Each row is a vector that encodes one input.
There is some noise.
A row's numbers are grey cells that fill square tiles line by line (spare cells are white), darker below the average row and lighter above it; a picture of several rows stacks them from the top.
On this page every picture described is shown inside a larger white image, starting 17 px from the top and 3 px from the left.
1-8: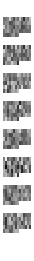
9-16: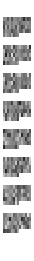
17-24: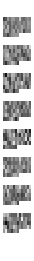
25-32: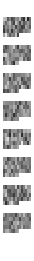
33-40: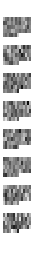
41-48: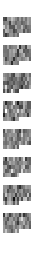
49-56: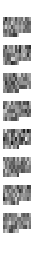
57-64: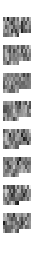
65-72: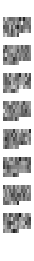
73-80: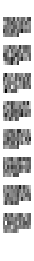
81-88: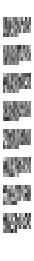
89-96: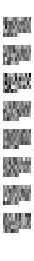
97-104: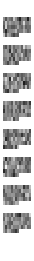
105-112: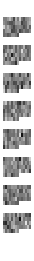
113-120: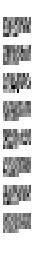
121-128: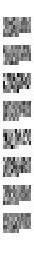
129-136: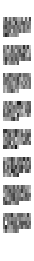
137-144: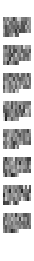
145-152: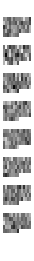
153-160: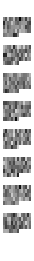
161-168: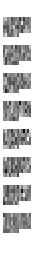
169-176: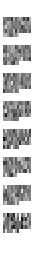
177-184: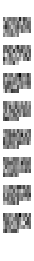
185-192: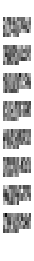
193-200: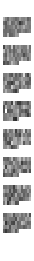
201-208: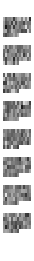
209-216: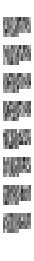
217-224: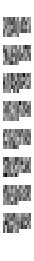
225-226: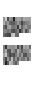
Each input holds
one of 11 labels and a node of a 9-node tree, together with either a point on an 8-point circle, or a point on a 5-point line.
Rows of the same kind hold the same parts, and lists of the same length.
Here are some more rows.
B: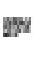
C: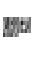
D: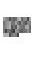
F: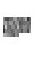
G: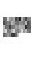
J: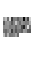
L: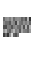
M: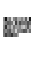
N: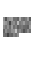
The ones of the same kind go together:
B, C, L, M, N
D, F, G, J

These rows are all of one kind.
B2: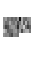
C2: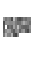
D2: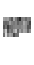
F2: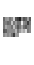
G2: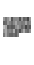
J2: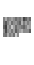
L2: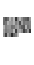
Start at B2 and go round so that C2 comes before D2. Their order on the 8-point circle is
B2, F2, J2, L2, C2, G2, D2.
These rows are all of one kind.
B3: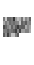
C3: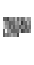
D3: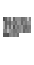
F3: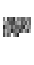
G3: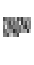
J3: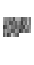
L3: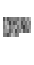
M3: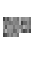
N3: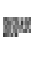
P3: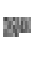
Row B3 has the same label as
G3, N3 and P3.
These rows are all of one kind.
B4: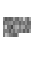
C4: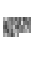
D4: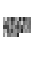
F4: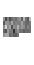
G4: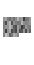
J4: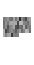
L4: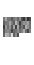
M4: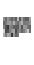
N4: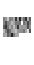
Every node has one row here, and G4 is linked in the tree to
F4 and N4.
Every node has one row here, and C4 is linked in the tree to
B4, D4 and N4.
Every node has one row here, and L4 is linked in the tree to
N4.
